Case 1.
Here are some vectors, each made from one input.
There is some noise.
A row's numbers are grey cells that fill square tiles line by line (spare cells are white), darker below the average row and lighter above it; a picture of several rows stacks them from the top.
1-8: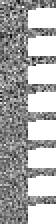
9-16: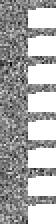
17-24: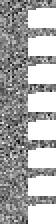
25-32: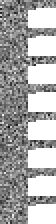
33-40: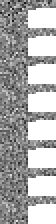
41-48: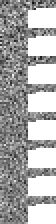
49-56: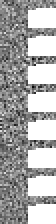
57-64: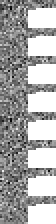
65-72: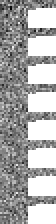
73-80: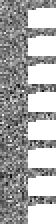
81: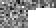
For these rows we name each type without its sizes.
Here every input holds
a point on a line.
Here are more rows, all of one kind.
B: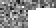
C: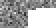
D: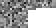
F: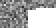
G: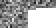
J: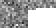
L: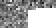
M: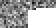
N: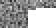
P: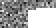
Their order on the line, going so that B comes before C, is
D, P, B, L, G, M, J, C, N, F.
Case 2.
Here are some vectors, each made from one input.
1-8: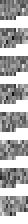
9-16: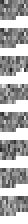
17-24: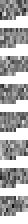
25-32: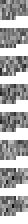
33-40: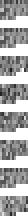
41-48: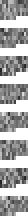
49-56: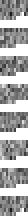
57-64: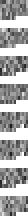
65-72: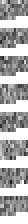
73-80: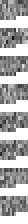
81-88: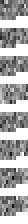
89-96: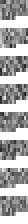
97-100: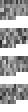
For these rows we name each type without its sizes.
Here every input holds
a label.
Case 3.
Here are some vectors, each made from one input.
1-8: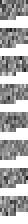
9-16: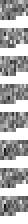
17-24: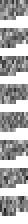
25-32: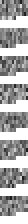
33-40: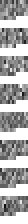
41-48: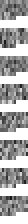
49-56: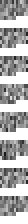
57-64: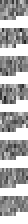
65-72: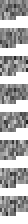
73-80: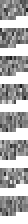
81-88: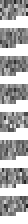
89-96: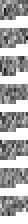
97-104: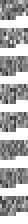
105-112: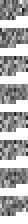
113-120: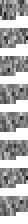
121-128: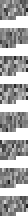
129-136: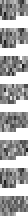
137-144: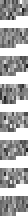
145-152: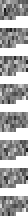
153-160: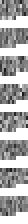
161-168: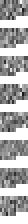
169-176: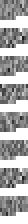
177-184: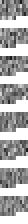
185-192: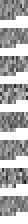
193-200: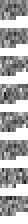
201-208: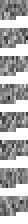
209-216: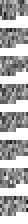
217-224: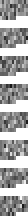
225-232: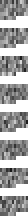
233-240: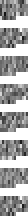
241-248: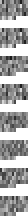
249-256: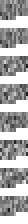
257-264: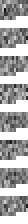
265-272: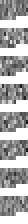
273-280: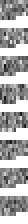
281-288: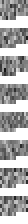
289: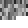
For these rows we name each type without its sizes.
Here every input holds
a node of a tree.
